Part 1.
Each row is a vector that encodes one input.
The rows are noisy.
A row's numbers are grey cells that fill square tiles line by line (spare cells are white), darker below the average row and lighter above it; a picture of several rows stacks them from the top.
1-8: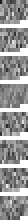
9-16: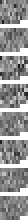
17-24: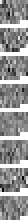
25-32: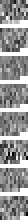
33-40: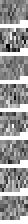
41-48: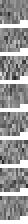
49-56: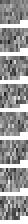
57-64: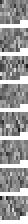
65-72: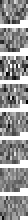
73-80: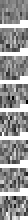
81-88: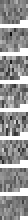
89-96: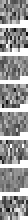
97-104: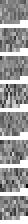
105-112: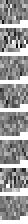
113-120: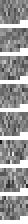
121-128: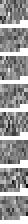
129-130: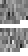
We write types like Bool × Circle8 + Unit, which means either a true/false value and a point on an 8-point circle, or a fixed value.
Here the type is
Line6 × (Line6 + Line7).
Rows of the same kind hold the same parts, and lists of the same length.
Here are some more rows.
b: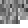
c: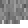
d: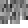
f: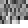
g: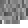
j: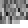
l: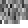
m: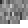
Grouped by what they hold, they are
b, d, f
c, g, j, l, m

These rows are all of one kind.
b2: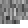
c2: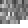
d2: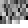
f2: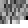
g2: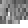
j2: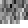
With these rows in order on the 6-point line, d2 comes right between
b2 and c2.
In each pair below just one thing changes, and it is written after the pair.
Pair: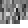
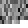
the place on the 6-point line
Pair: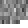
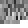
the place on the 7-point line
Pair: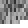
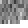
the place on the 7-point line
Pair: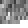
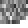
the place on the 7-point line
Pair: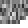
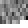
the place on the 7-point line
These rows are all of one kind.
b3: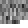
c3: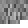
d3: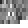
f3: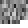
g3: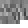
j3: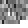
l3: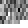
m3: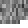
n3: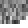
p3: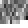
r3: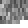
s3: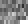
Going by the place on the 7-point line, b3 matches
f3, j3, l3 and r3.
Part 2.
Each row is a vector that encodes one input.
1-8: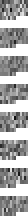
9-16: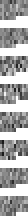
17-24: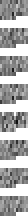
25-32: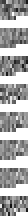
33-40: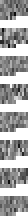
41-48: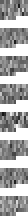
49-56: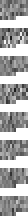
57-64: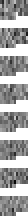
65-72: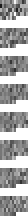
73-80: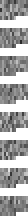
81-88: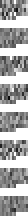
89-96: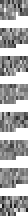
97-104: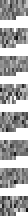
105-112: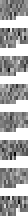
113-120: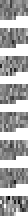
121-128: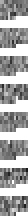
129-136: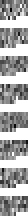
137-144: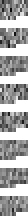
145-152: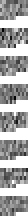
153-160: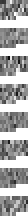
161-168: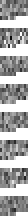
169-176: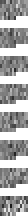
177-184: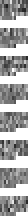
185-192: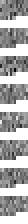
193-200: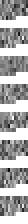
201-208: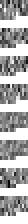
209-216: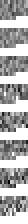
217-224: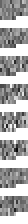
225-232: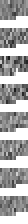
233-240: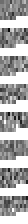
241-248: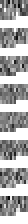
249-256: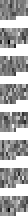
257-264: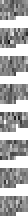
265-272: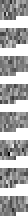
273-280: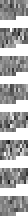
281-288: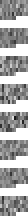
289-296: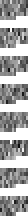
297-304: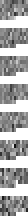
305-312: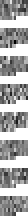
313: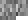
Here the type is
Bool × Tree17 + Tree18.
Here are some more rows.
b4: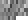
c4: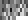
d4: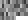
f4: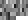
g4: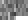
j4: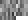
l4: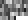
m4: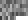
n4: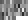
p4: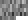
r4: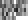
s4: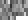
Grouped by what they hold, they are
b4, g4, j4, m4, p4, s4
c4, d4, f4, l4, n4, r4

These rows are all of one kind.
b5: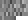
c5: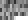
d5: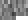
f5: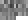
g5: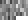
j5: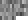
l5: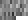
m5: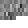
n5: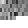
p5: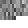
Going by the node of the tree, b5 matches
f5 and p5.
